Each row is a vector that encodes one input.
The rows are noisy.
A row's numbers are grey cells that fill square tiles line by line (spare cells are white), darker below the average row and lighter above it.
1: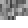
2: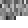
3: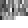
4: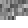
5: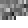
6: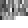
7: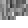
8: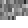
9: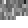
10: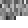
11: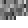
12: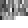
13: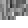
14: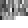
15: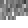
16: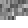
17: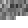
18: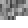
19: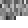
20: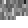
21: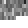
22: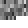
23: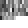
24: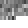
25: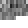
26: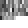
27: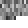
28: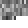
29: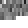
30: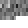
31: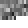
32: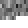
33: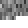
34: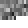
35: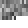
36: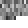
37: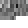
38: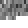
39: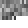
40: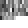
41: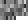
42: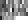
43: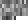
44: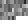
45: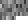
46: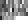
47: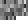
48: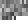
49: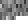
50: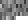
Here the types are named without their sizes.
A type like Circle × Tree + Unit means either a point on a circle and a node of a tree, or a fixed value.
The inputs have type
List(Line).
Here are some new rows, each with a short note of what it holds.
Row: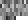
a list of one item
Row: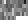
a list of two items
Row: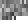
a list of one item
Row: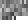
a list of one item
